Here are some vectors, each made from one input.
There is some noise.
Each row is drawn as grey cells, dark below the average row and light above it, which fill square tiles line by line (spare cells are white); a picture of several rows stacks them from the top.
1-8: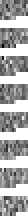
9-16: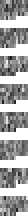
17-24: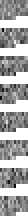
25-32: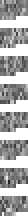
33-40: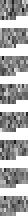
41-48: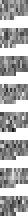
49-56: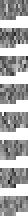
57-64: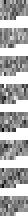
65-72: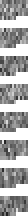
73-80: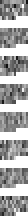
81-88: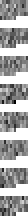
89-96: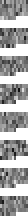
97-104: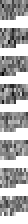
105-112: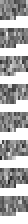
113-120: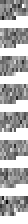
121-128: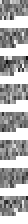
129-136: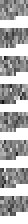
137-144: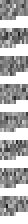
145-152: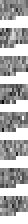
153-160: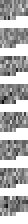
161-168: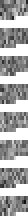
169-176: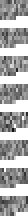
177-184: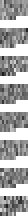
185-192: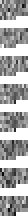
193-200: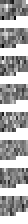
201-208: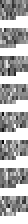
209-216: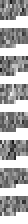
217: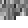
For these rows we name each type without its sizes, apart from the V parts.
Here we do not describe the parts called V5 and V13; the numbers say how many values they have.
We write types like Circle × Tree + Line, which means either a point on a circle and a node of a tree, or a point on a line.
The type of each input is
(Line + V5) × (Line + V13).
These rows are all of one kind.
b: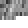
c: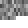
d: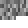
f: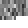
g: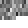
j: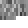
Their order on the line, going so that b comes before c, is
f, b, g, d, c, j.
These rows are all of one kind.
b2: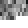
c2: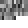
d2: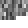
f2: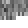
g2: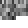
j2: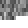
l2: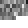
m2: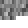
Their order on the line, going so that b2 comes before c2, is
b2, d2, f2, j2, g2, m2, c2, l2.
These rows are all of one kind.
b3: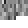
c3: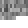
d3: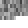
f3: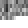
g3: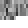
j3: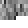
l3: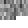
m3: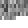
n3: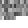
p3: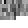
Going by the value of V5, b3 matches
d3, l3, m3 and p3.
